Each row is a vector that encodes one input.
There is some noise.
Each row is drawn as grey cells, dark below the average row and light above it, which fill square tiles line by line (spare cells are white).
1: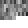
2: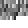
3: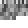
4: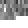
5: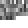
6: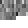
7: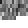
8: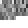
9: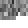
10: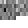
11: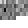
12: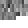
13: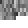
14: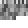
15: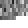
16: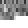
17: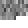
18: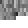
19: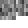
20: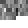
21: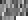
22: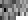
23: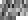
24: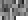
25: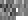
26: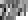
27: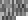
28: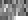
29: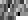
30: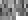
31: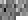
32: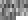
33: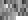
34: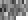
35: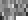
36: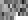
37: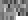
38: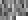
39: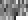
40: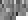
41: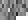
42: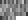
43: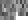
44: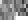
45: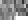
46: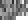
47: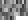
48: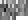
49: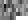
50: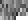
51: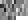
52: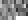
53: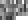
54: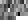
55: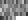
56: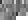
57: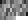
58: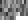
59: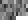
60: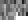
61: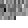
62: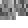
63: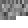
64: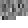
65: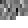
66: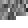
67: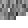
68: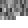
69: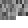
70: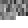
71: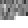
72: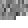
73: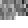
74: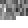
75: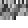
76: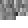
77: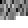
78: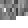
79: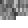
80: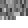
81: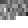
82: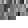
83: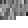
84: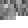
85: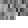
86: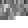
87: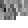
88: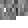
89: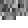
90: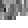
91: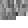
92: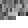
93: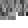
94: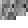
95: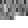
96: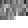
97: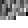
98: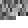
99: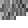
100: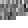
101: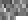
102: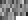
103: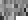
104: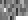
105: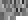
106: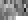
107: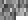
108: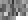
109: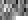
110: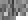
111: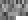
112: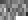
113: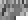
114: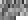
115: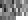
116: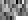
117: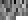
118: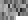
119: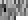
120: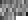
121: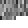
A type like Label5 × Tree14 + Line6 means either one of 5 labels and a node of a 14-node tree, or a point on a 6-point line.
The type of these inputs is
(Label8 + Tree7) × Line7.
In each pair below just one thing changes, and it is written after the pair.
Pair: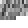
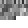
the place on the 7-point line
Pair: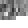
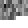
the label
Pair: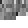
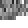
the label
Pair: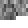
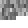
the label
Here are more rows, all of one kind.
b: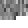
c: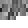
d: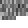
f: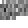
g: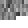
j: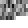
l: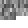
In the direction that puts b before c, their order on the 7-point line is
f, b, g, l, j, d, c.
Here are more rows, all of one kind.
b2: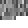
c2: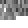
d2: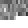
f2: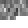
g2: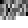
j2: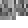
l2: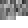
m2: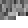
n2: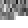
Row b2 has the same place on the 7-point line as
c2 and n2.
